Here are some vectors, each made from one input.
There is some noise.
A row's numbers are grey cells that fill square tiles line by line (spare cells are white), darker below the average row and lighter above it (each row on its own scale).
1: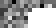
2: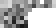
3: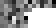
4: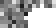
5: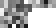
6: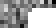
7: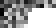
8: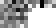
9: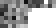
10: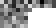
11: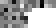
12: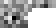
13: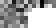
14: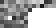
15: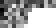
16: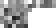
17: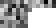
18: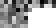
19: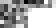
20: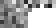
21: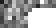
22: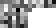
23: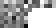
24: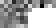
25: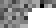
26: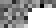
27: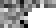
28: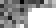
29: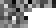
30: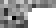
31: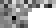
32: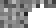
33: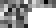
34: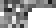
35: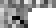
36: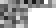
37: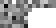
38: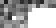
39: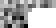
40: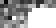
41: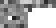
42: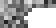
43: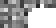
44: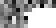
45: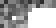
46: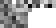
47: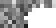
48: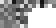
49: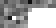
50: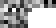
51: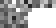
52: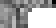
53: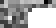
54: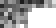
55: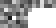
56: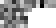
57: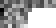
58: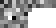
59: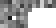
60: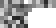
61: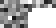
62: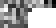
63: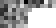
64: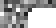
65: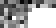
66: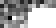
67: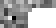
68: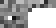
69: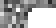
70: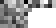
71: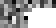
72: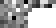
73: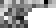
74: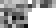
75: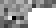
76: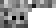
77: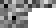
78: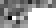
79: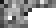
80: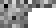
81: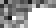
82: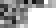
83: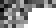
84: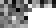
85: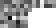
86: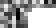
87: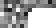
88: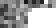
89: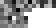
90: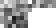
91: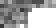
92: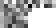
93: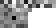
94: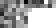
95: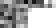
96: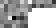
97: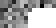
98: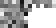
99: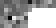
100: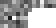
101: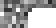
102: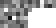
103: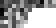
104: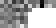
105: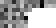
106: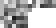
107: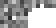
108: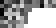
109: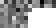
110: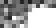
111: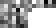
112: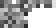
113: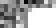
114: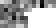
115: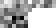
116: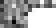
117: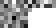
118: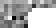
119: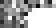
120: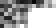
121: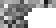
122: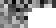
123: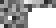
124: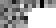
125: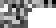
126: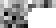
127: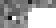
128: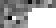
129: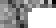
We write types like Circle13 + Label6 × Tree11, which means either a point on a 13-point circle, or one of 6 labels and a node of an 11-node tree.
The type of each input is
List2(Bool × Line6).
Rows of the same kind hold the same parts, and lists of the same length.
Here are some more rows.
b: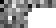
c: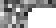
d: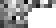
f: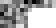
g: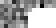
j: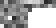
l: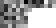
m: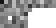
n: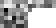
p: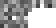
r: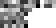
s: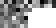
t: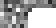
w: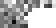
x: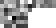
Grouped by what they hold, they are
b, d, j, m, n, p, r, w, x
c, t
f, g, l, s

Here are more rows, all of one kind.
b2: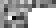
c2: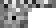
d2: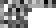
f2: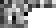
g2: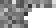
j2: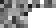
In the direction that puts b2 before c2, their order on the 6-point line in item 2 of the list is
b2, c2, f2, j2, d2, g2.
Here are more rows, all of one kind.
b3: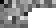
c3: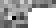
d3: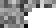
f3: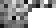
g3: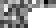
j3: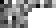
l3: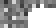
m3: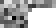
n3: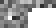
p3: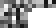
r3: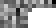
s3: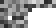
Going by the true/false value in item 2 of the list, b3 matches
l3 and n3.
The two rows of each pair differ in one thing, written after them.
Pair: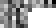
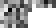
the place on the 6-point line in item 1 of the list
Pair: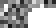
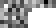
the place on the 6-point line in item 2 of the list
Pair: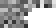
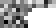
the true/false value in item 1 of the list
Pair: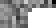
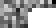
the true/false value in item 2 of the list
